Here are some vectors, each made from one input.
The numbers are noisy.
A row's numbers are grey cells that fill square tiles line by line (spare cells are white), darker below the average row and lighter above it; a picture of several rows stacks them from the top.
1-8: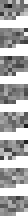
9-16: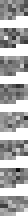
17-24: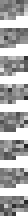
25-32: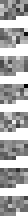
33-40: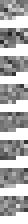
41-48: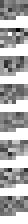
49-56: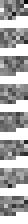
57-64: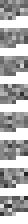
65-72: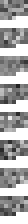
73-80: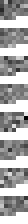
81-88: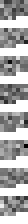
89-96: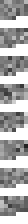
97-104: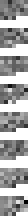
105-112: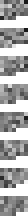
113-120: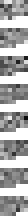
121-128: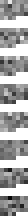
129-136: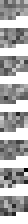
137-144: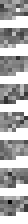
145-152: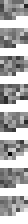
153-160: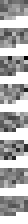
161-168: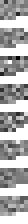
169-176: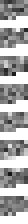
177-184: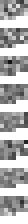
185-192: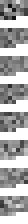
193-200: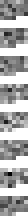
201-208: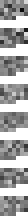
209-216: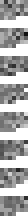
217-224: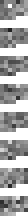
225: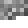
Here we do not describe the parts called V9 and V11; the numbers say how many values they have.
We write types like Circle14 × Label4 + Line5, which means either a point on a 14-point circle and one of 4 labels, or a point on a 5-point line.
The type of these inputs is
Bool × V11 + Label10 × V9.
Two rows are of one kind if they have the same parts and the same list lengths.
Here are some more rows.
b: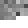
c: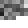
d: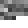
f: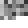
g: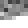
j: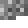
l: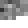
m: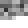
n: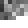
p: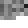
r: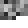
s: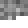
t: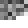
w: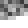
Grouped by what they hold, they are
b, d, f, j, p, r
c, g, l, m, n, s, t, w

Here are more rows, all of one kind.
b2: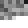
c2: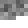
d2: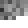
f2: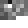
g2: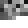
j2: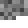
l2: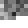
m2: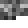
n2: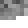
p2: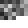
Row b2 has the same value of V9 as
l2 and m2.
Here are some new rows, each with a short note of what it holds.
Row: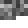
one of 10 labels and a value of V9
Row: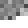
a true/false value and a value of V11
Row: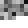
one of 10 labels and a value of V9
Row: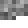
a true/false value and a value of V11
